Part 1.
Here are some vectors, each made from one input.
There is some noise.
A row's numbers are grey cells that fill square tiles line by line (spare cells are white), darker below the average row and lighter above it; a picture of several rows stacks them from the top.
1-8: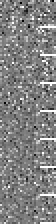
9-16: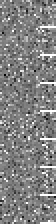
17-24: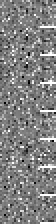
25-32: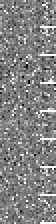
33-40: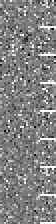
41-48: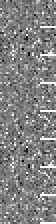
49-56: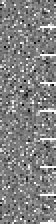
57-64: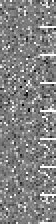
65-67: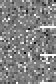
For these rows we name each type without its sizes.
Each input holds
a point on a line.
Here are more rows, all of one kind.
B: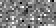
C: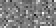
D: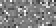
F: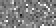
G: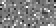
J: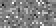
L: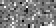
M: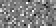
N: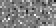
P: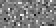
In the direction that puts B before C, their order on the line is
B, L, G, N, D, F, J, C, P, M.
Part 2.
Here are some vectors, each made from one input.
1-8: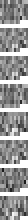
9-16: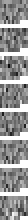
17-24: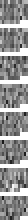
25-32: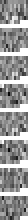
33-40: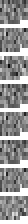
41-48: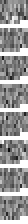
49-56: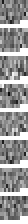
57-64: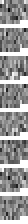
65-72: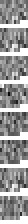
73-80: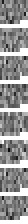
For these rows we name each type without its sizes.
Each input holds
a point on a line.
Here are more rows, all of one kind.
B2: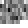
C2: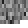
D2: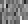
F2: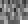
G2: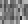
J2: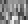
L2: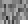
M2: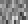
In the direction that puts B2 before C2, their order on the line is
B2, G2, L2, C2, F2, D2, M2, J2.
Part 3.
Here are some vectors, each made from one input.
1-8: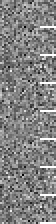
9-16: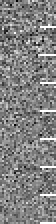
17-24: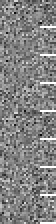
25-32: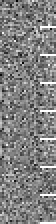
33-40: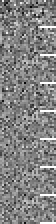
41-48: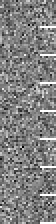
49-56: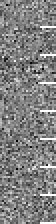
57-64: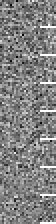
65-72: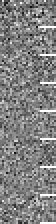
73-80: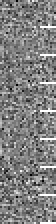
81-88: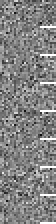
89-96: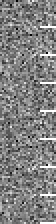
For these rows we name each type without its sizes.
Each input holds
a point on a line.
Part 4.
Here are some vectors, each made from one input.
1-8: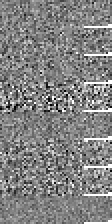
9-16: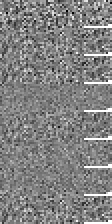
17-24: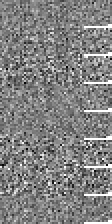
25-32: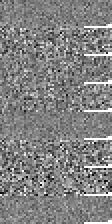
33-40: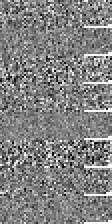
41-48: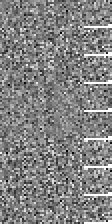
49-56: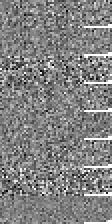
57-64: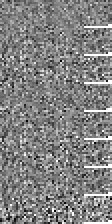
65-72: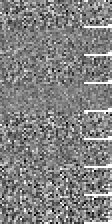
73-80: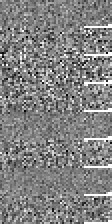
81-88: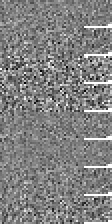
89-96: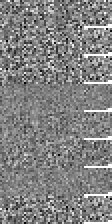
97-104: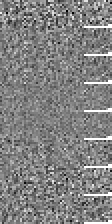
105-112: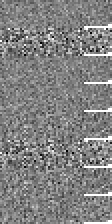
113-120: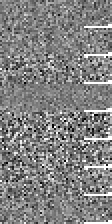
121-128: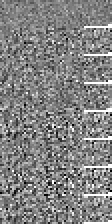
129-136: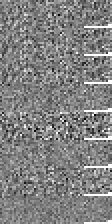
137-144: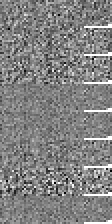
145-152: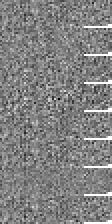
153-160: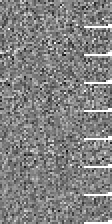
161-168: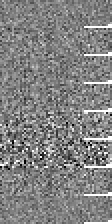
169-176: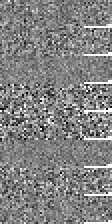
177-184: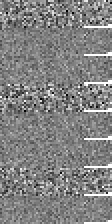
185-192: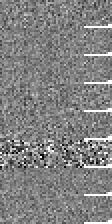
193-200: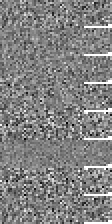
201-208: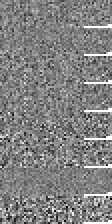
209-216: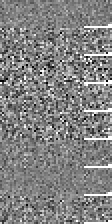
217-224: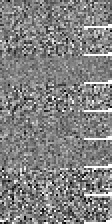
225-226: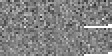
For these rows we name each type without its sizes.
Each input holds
a point on a line.
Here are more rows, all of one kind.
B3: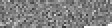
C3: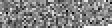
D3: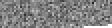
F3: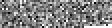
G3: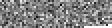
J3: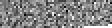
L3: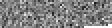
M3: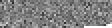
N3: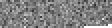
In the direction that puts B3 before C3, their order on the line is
F3, G3, L3, N3, B3, M3, D3, J3, C3.
